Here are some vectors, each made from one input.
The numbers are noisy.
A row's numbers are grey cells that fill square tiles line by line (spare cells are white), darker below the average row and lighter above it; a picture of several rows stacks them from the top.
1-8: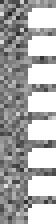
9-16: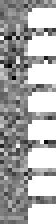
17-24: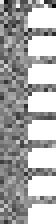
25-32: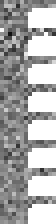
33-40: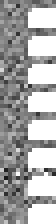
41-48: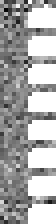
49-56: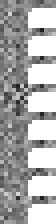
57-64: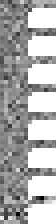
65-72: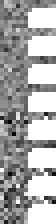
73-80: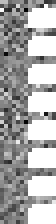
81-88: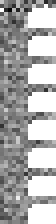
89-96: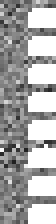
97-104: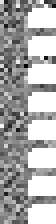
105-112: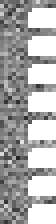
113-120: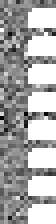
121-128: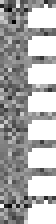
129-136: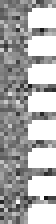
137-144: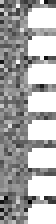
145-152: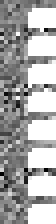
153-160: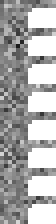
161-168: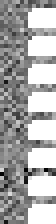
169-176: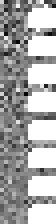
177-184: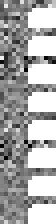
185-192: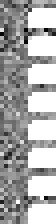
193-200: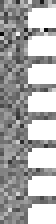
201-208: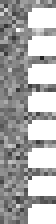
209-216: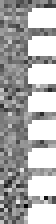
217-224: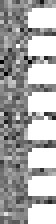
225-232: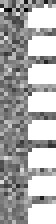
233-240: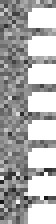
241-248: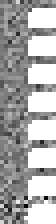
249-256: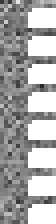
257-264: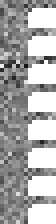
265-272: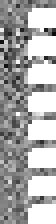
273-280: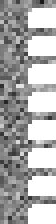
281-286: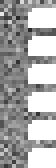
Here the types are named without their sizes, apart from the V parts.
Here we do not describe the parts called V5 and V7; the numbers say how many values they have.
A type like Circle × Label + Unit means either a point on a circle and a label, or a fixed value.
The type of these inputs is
(Bool × Label × V5 + Unit) × V7 + Line.
